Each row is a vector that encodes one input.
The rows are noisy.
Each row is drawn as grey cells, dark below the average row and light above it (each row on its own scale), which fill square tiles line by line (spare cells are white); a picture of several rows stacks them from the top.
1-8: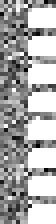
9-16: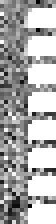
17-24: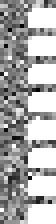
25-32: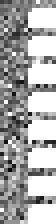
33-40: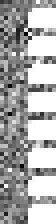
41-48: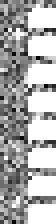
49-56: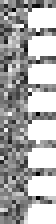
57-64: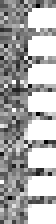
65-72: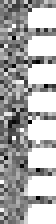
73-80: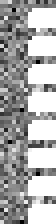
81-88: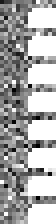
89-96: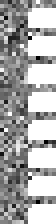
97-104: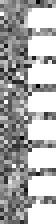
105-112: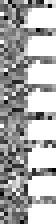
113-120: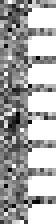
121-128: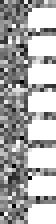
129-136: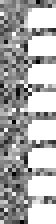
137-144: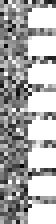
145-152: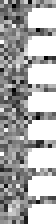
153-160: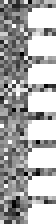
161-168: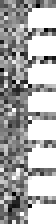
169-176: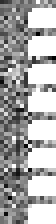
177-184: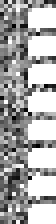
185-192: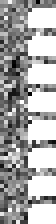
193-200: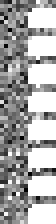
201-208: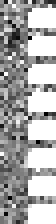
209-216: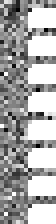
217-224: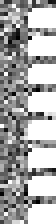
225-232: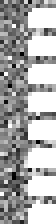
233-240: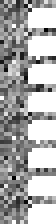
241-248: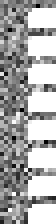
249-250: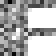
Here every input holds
three true/false values, together with either a point on an 18-point circle, or a fixed value.
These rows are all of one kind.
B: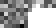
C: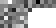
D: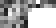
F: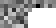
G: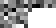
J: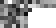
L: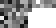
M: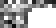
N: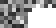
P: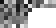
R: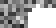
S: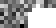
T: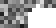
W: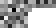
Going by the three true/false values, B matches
N, R, S and T.
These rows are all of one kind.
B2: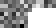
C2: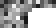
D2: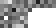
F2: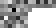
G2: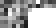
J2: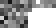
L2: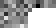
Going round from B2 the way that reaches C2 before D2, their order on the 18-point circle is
B2, F2, G2, C2, L2, D2, J2.
